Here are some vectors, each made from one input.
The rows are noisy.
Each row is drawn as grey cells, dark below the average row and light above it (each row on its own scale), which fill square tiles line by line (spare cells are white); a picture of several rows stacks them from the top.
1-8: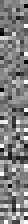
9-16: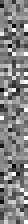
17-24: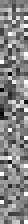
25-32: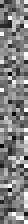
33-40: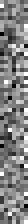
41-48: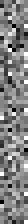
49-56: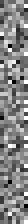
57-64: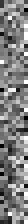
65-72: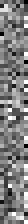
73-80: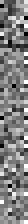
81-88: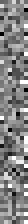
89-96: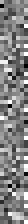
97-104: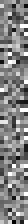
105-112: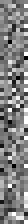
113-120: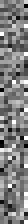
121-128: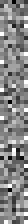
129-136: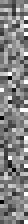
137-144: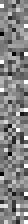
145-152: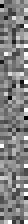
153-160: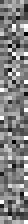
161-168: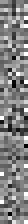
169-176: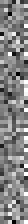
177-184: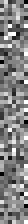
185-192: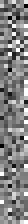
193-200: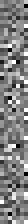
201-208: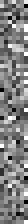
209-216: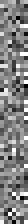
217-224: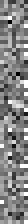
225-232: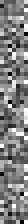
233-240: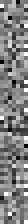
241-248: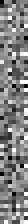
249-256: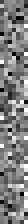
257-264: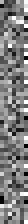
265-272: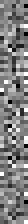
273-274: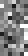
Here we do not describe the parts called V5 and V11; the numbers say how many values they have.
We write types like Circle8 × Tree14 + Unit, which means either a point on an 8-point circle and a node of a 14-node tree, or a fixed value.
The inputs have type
(Bool × V5 + Line9) × V11.
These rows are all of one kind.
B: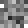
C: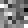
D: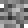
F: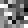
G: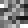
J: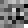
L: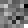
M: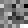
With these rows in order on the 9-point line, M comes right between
G and L.
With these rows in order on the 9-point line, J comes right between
F and G.
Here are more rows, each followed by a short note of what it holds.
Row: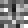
a true/false value, a value of V5 and a value of V11
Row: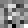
a true/false value, a value of V5 and a value of V11
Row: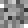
a point on a 9-point line and a value of V11
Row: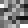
a point on a 9-point line and a value of V11
